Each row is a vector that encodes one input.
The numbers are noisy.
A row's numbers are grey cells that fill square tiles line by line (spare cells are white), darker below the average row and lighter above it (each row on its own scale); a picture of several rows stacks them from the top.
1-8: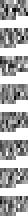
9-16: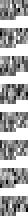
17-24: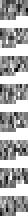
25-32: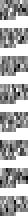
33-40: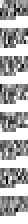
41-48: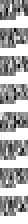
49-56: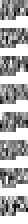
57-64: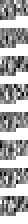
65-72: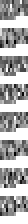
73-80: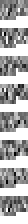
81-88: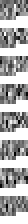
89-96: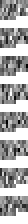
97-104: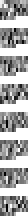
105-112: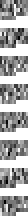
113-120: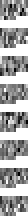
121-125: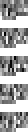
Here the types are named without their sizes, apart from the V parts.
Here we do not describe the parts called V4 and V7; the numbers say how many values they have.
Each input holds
a value of V7, together with either a point on a line, or a true/false value and a value of V4.
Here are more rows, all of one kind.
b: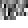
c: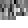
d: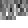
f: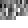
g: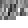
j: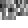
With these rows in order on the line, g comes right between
b and c.
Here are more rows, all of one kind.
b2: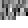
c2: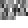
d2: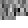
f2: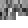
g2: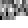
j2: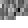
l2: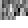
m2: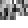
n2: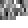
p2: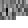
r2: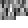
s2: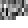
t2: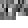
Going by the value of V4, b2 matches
f2, m2, p2 and t2.
